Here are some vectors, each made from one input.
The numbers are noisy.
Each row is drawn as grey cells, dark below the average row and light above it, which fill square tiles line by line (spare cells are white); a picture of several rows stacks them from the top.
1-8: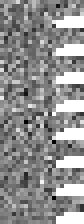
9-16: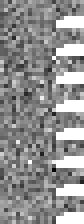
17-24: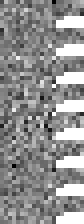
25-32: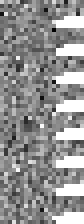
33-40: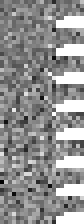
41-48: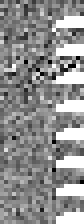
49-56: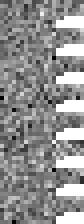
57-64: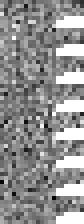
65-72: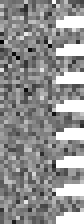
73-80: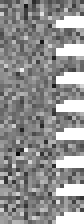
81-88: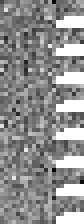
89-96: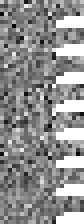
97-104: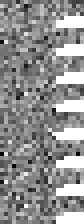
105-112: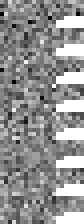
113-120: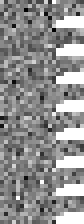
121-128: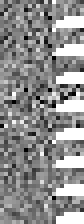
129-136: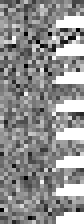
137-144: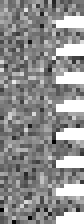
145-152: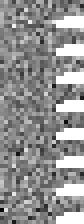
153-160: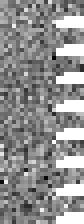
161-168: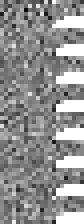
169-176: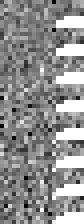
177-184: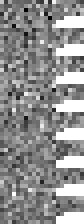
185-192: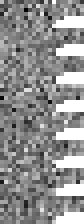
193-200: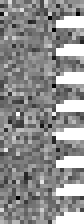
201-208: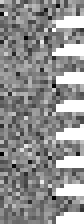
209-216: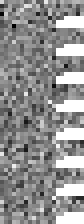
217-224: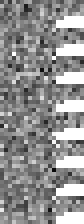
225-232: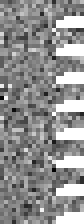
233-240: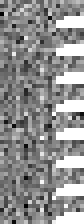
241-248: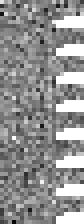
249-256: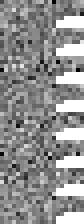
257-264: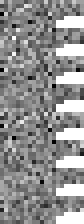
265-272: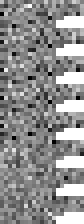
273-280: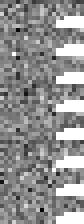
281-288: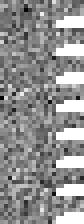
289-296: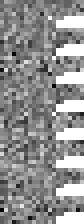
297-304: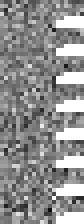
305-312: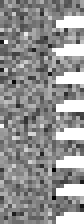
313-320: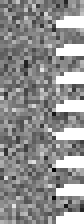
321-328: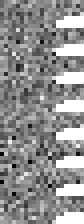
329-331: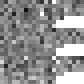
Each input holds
a list of up to two points on a 12-point line.
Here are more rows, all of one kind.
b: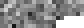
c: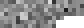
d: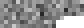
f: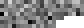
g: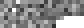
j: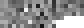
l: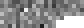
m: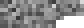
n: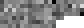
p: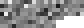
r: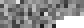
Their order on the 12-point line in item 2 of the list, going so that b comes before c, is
g, n, f, b, c, m, d, p, l, j, r.
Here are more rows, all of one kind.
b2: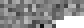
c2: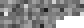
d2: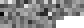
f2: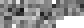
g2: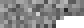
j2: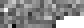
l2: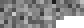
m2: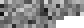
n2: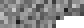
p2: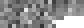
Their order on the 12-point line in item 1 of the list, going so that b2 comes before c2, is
f2, g2, n2, p2, l2, b2, j2, c2, d2, m2.
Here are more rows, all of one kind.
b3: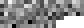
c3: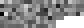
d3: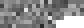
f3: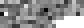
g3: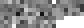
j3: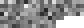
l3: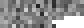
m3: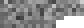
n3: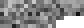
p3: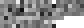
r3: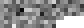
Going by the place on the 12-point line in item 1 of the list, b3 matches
f3 and j3.
